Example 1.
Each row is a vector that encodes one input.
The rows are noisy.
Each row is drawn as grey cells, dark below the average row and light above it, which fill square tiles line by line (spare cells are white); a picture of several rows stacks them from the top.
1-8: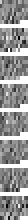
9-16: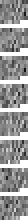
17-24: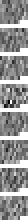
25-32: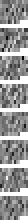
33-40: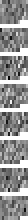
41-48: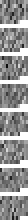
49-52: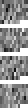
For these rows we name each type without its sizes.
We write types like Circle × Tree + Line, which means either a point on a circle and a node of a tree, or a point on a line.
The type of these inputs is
(Circle + Unit) × (Tree + Unit).
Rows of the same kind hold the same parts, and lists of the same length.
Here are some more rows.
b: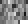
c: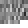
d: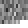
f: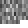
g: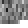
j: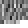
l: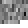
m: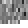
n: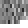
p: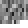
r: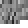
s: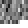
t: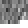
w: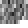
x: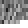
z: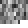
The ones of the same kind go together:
b, c, l, m, z
d, j, x
f, r
g, n, p, s, t, w

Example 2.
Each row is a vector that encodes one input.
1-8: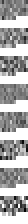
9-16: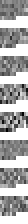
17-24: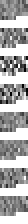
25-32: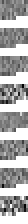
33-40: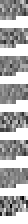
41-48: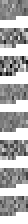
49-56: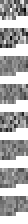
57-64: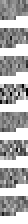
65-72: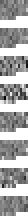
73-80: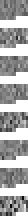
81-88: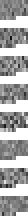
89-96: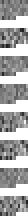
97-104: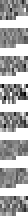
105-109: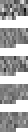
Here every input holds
one of 7 labels and a point on a 10-point line.
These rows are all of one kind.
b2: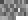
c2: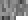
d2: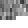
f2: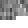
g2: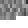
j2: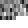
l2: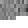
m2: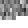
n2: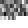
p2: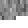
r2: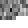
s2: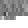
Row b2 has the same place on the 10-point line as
d2 and n2.
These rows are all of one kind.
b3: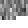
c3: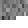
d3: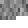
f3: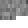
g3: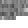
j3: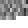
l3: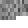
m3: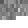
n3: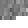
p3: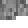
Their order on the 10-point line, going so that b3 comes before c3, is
g3, m3, p3, n3, f3, j3, d3, l3, b3, c3.
